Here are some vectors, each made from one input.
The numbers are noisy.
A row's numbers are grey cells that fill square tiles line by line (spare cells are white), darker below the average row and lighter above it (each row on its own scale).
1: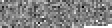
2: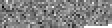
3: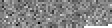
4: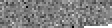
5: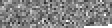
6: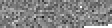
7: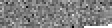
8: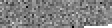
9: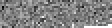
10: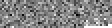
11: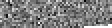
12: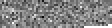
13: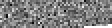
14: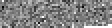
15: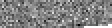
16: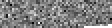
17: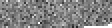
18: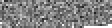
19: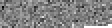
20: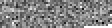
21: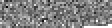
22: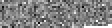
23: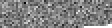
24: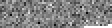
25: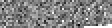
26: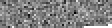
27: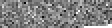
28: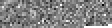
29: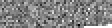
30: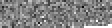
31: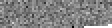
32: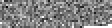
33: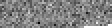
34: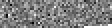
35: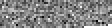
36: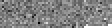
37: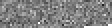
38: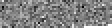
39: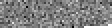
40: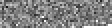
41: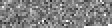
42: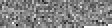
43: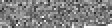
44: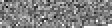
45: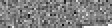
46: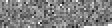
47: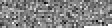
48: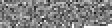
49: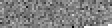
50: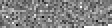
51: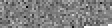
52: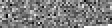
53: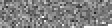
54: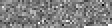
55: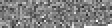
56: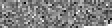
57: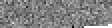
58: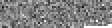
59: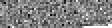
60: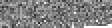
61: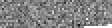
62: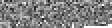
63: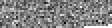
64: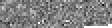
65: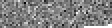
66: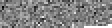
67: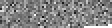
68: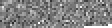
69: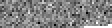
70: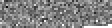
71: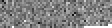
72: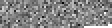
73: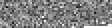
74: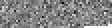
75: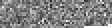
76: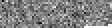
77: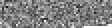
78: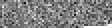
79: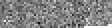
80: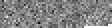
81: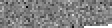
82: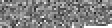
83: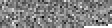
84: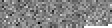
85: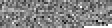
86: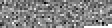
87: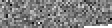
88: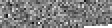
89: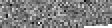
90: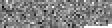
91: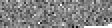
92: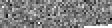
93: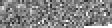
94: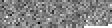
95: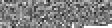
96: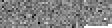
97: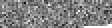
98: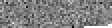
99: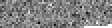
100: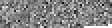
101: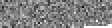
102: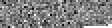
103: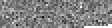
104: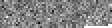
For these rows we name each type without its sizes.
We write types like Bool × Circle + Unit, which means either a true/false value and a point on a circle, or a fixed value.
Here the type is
(Bool × Bool × Bool × Bool + Unit) × Label + Line.
